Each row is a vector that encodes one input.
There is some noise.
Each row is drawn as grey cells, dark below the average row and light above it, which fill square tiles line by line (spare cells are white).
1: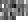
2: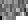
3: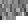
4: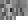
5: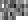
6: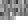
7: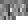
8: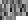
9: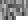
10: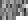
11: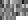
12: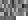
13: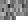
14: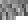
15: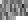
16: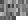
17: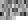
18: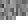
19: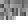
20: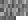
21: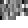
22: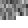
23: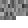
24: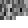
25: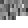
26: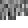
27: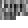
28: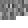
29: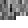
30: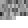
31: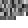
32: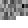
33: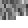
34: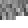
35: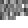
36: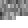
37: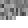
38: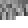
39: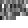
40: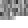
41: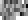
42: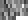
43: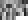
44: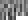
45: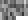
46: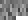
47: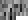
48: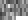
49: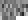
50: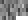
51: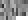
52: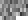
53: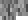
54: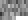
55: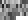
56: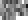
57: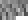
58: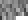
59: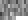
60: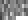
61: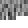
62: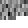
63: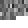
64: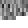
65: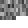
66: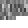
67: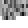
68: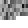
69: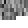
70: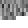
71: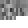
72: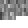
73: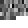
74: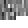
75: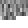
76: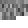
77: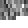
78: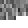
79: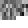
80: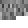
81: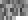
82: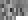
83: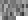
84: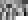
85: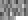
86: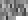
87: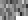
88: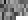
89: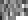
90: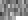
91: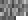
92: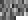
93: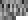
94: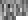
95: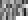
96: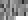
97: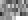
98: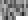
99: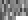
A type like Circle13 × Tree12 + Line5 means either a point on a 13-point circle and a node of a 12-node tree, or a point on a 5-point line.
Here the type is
Label4 × (Line4 + Tree7).
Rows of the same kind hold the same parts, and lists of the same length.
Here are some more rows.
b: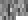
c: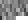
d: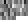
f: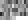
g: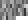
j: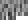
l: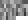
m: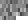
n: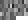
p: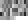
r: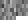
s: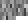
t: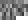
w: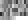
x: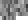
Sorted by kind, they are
b, d, f, j, m, p, w, x
c, g, l, n, r, s, t

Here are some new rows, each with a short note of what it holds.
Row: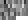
one of 4 labels and a point on a 4-point line
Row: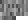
one of 4 labels and a node of a 7-node tree
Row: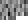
one of 4 labels and a point on a 4-point line
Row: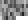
one of 4 labels and a node of a 7-node tree
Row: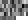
one of 4 labels and a node of a 7-node tree
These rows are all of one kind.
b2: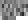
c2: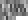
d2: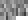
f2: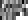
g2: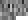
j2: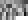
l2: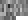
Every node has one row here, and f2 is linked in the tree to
c2.
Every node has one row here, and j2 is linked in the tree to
l2.
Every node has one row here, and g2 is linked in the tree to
b2.
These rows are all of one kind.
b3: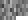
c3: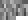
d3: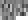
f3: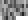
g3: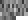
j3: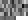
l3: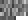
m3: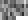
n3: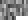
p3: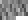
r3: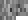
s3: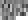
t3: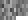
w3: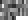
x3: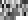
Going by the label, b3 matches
c3, p3, r3 and t3.
